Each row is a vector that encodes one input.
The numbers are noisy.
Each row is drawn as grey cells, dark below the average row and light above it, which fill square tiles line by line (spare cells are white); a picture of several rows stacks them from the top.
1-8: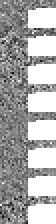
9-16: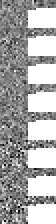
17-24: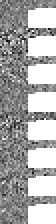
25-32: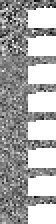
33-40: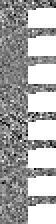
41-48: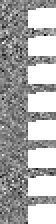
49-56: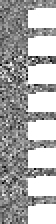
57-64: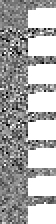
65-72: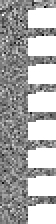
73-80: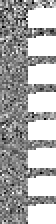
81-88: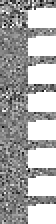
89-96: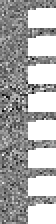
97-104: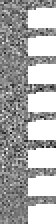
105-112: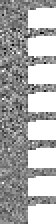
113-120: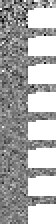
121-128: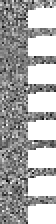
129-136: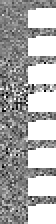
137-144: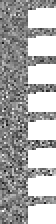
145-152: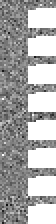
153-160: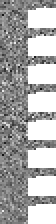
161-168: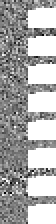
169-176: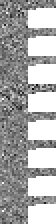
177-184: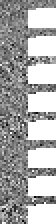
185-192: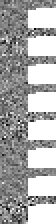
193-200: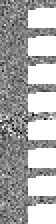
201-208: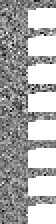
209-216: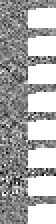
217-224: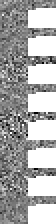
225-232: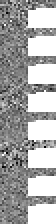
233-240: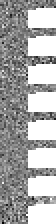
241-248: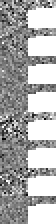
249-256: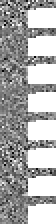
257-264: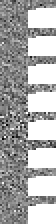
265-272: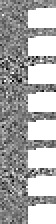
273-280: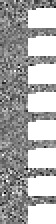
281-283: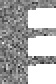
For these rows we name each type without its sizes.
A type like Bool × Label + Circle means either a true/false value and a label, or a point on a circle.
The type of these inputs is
(Bool × Bool × Bool + Circle) × Circle.
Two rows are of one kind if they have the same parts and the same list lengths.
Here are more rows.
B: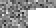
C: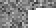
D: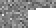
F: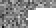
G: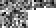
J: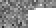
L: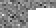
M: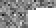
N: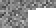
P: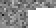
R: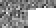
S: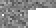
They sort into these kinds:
B, C, G, J, L, N, R, S
D, F, M, P

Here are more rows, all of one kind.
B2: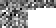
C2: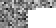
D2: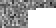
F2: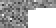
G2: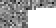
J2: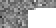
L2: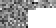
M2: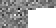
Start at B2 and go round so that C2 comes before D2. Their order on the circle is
B2, C2, M2, G2, D2, F2, L2, J2.
